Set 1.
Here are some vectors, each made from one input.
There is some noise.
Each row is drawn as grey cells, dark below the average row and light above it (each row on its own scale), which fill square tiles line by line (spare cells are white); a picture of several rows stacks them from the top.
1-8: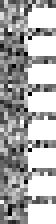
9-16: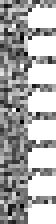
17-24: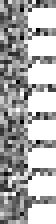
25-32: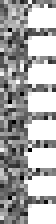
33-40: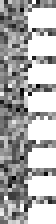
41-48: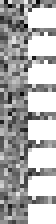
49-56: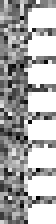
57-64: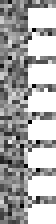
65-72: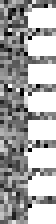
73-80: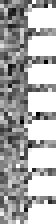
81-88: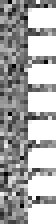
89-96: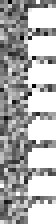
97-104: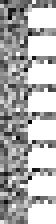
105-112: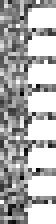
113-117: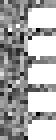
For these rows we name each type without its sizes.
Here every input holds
a point on a circle.
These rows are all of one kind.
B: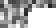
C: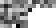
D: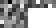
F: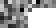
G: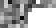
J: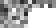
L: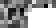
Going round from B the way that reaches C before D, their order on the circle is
B, J, C, F, L, D, G.
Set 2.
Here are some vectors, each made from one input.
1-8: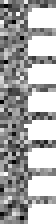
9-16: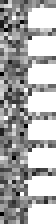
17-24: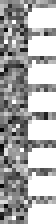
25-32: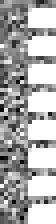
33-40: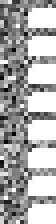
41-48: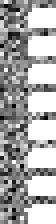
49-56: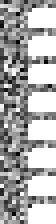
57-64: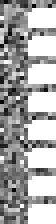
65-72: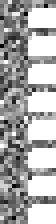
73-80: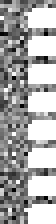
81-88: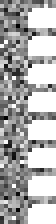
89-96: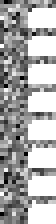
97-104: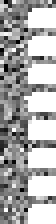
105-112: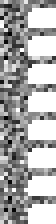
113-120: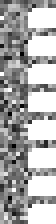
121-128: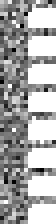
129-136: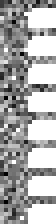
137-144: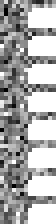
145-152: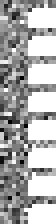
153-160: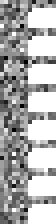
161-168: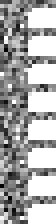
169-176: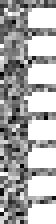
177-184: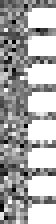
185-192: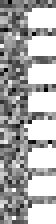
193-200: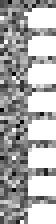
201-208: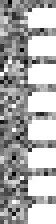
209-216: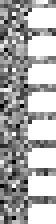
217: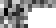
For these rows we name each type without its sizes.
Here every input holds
a point on a line.
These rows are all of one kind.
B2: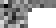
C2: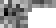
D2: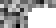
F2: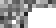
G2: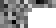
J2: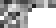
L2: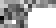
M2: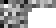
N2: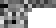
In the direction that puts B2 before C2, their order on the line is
F2, J2, N2, B2, M2, L2, C2, D2, G2.
